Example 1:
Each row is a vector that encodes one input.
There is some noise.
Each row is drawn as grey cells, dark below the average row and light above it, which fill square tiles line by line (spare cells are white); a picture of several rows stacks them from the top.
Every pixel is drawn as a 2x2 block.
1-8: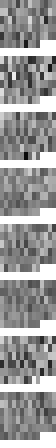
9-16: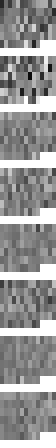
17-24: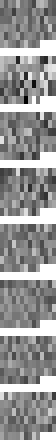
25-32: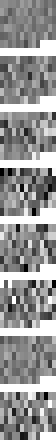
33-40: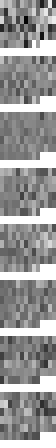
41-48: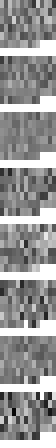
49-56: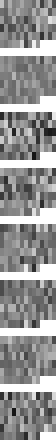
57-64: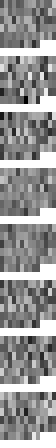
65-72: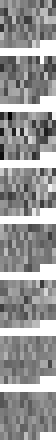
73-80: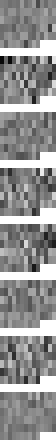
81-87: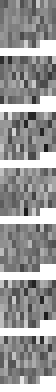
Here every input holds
a point on a 6-point line and a node of a 9-node tree, together with either a fixed value, or a node of a 9-node tree.
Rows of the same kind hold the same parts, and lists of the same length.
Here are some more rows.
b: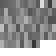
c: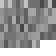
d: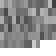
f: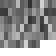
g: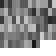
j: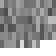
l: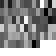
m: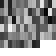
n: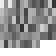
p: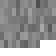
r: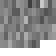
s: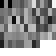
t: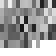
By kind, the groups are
b, c, g, m, n, p, t
d, f, j, l, r, s

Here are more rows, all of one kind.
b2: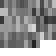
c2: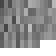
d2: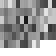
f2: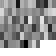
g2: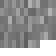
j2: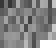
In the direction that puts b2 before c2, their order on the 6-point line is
j2, f2, d2, b2, g2, c2.
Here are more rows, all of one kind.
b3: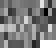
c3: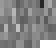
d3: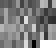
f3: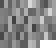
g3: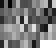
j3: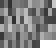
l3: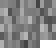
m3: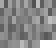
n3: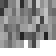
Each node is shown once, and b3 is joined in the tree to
g3.
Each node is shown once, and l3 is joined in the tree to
c3 and d3.
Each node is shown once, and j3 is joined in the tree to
c3 and n3.
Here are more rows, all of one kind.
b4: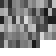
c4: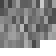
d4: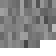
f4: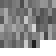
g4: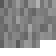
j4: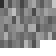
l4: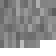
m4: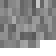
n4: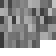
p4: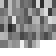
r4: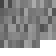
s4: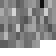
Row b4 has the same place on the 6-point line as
g4, m4 and n4.
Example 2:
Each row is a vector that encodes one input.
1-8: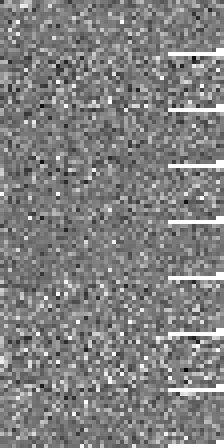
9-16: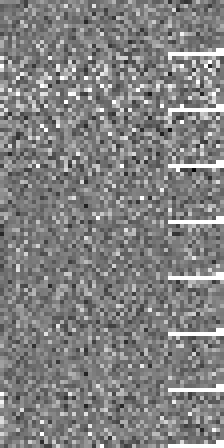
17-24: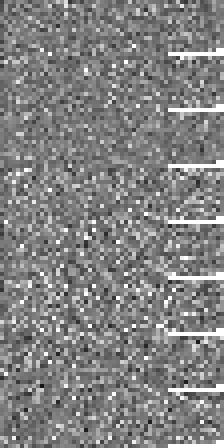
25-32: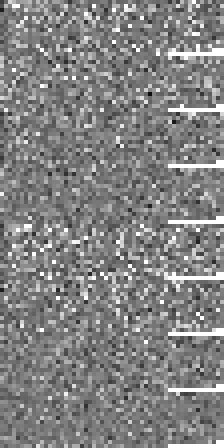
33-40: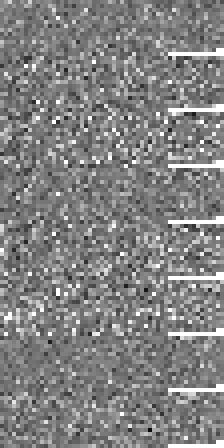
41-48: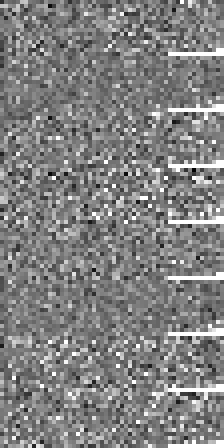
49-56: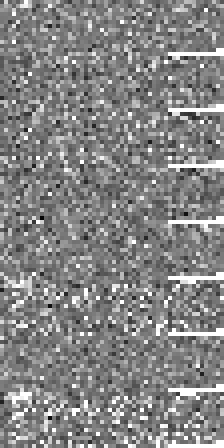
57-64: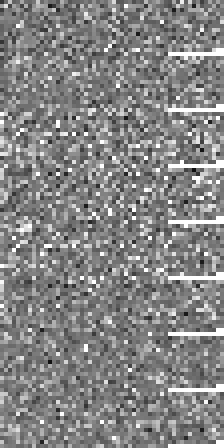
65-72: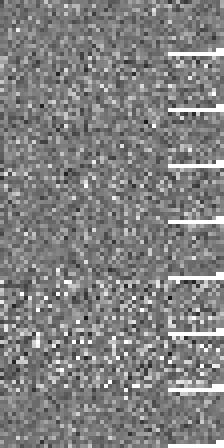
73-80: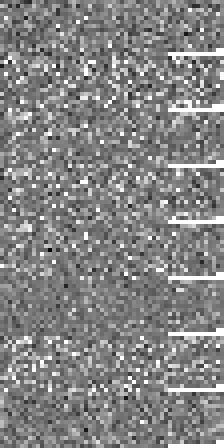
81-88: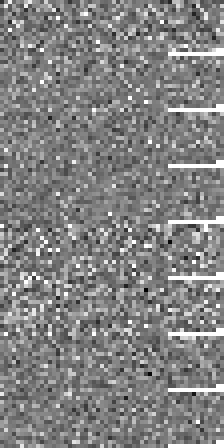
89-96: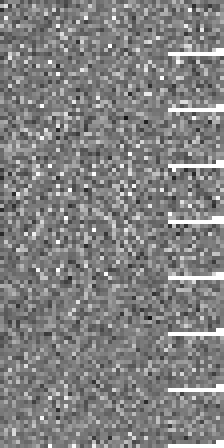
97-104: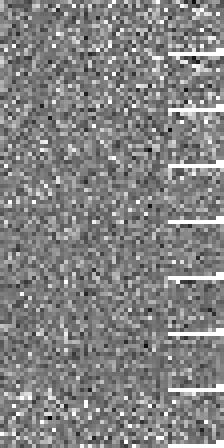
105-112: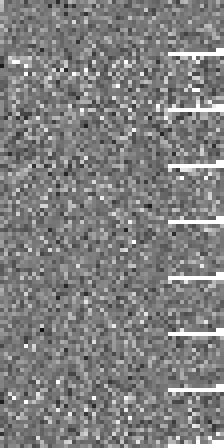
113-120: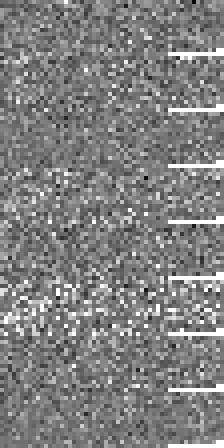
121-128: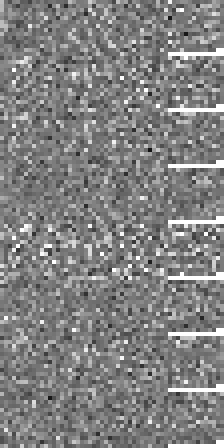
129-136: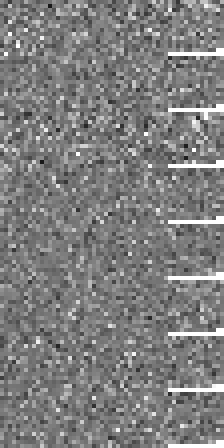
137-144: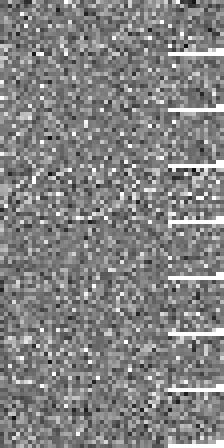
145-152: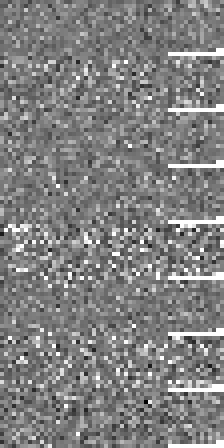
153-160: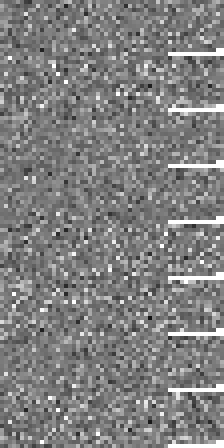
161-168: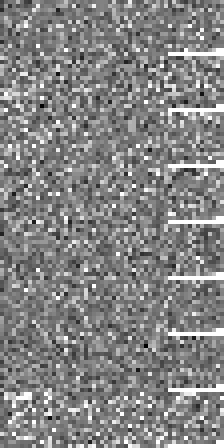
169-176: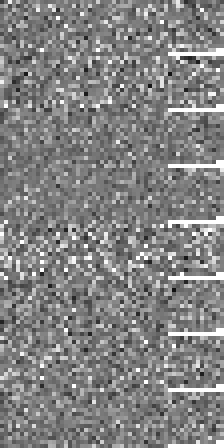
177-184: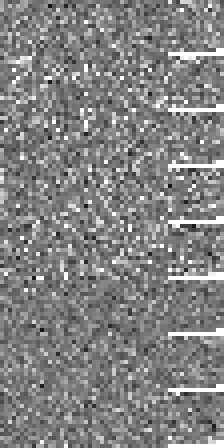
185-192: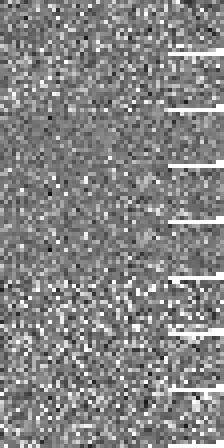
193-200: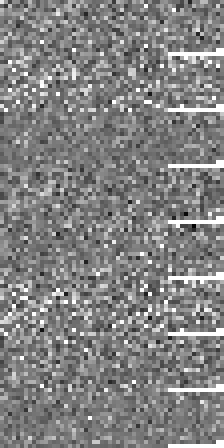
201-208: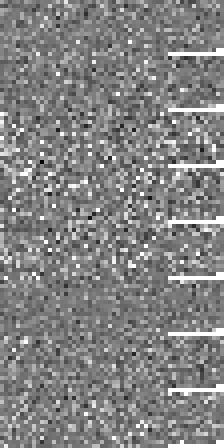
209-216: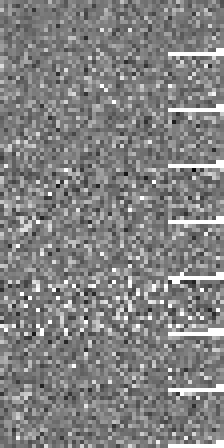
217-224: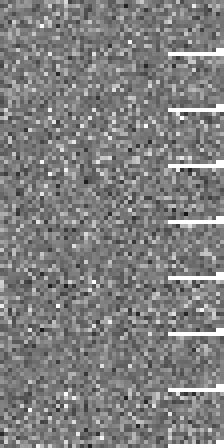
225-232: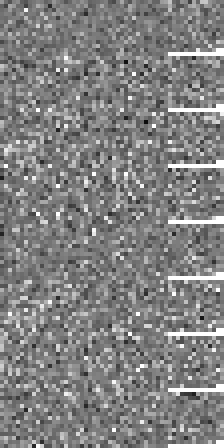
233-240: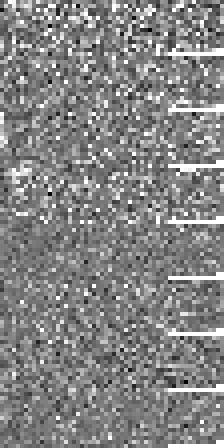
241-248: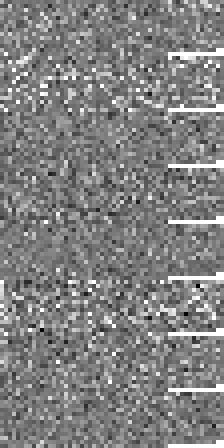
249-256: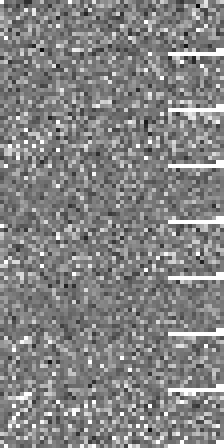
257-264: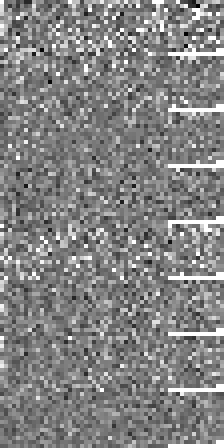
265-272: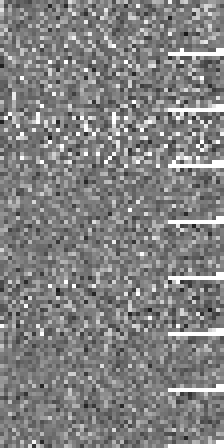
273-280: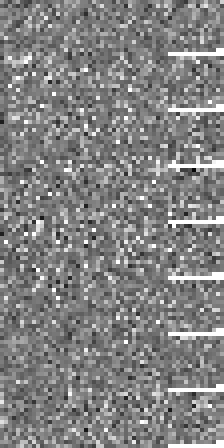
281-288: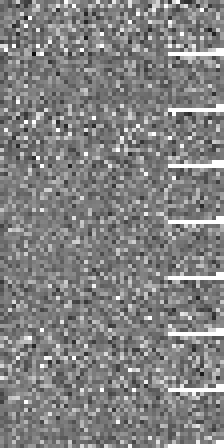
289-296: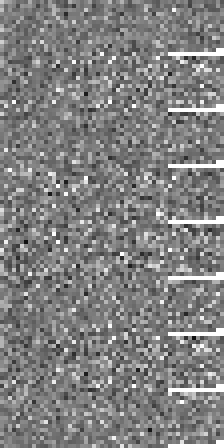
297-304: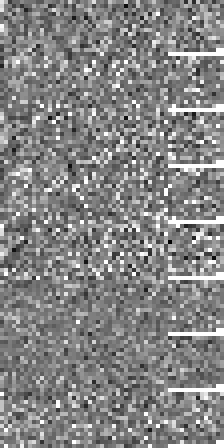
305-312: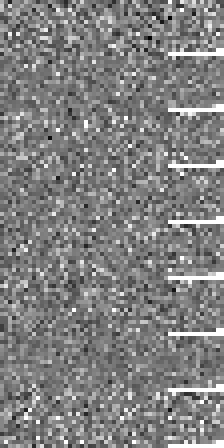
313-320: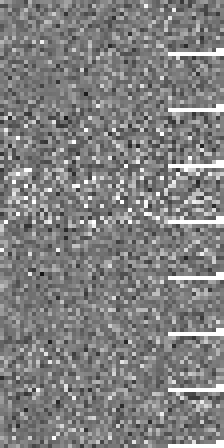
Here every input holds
three true/false values, together with a list of up to two points on an 8-point circle.
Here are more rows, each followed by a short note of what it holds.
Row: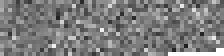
three true/false values, together with a list of one item
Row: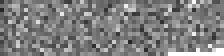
three true/false values, together with a list of one item
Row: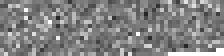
three true/false values, together with a list of one item
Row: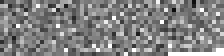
three true/false values, together with a list of two items
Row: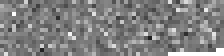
three true/false values, together with a list of two items
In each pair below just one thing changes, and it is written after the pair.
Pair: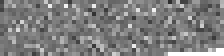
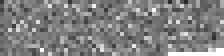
the place on the 8-point circle in item 2 of the list
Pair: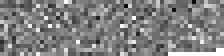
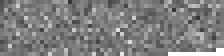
the place on the 8-point circle in item 1 of the list
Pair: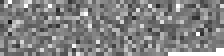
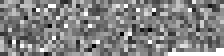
one of the three true/false values
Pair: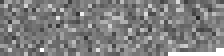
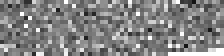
one of the three true/false values
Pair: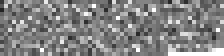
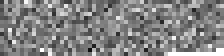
the place on the 8-point circle in item 2 of the list
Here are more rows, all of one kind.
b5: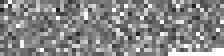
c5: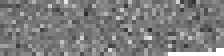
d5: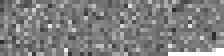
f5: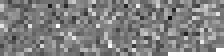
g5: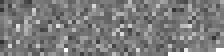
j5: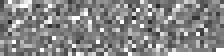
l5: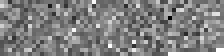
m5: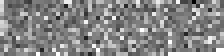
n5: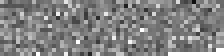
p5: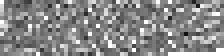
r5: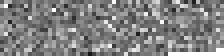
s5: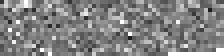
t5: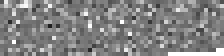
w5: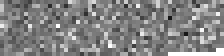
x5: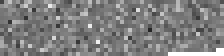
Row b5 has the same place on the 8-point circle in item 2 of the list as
g5, m5, s5 and w5.
